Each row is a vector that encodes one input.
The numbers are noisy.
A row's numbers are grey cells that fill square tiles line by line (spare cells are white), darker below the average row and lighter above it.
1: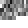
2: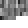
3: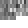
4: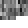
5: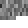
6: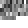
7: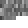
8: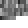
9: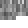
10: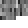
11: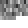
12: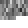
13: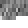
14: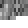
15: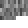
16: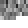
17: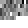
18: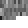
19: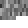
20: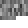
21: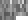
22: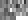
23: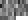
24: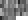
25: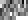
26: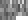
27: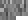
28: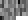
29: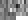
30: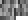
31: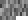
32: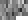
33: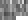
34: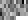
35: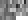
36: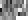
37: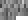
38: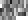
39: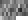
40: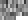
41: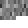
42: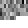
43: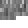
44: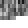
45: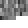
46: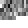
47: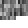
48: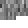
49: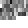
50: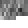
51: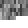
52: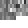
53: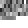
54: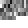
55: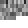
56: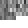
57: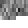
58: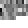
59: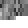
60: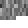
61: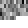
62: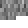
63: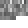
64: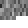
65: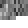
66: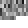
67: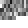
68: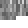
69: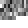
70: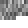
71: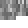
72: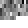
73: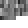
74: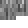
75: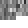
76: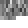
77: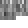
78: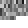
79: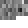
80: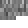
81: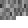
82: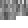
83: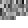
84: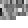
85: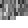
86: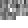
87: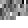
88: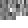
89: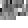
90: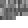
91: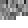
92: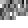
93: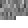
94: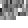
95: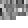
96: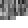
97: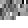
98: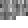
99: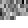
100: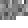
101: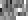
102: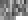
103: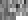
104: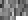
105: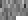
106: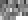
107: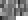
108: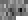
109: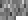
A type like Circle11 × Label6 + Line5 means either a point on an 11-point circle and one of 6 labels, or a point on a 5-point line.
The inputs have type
Bool × (Line4 + Line5) × Line5 + Line3 × Line3.
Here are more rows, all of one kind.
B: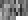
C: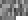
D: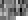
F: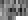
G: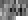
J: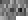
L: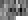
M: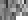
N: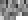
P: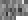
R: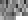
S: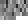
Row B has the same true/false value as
C and N.
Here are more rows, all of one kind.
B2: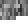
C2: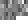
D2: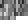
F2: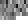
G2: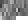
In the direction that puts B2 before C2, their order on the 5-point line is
D2, B2, G2, C2, F2.
